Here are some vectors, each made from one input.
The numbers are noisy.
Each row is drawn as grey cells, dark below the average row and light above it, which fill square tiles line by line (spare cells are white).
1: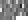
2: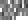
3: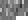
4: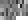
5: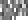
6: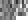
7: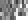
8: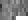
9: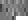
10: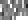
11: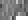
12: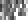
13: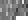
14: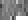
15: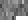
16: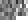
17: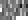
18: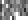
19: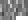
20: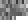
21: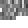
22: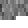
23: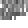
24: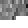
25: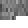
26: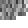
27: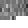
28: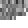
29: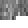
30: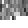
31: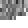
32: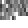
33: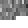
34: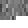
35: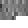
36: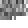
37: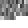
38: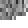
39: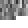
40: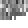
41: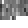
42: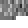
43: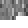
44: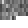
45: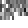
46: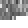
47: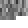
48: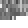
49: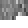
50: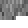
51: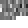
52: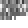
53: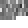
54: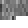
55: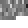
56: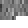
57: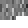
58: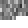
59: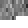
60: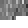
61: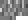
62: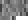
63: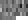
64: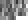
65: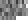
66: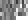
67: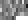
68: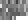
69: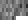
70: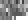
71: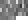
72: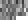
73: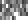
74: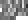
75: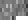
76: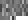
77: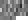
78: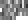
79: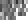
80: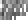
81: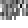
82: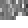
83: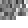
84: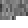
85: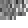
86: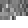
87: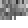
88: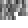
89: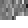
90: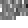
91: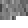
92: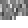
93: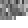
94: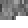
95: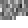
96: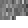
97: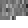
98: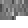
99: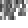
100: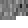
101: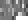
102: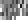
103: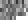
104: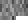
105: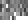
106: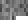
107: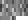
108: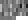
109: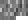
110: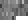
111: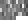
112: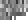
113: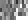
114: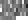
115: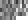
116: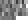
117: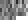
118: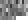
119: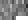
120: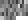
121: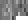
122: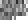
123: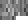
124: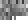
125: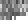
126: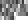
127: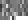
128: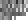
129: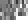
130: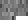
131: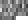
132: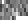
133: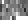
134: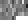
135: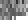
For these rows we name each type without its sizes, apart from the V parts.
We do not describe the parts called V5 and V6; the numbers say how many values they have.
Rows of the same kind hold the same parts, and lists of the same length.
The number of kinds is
3.
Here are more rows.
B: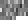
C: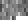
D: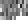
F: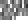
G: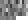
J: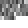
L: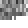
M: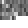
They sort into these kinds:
B, C, F, M
D, J
G, L

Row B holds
a node of a tree and a value of V6.
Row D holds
a fixed value.
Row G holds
a true/false value and a value of V5.
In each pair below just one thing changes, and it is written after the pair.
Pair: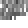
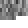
the true/false value
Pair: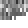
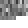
the true/false value
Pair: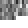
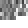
the true/false value
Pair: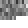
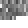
the value of V5
